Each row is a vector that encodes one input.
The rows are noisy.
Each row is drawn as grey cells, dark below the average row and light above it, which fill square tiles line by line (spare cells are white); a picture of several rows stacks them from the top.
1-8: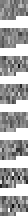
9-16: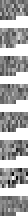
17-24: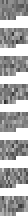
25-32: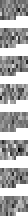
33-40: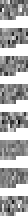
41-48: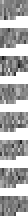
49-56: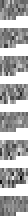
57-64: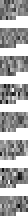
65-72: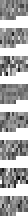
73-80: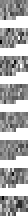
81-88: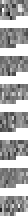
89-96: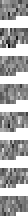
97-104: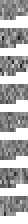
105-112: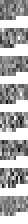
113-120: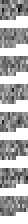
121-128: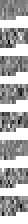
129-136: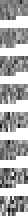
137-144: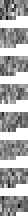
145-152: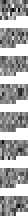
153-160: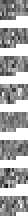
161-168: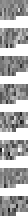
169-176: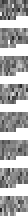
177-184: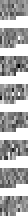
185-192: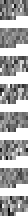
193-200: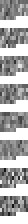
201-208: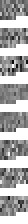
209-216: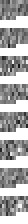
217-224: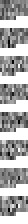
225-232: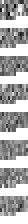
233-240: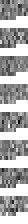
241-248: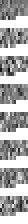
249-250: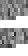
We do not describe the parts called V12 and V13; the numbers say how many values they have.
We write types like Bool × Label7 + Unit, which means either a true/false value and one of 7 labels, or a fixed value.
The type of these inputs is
Line5 + (Line7 + V12) × V13.
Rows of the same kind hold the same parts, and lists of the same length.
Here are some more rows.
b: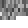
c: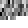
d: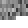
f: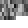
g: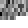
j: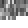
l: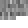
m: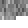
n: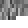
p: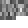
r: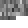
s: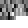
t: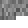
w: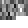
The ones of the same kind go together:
b, j, l, m
c, d, p, t, w
f, g, n, r, s

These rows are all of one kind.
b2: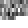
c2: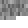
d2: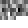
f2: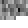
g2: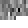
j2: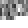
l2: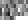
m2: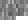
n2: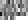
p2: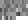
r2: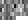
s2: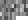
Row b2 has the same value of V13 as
n2 and s2.
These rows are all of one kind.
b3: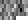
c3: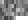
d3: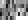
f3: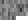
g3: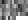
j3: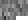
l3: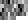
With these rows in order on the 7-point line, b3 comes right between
c3 and l3.
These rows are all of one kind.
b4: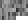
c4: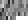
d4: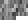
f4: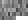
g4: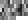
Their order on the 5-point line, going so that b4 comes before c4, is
g4, f4, b4, c4, d4.
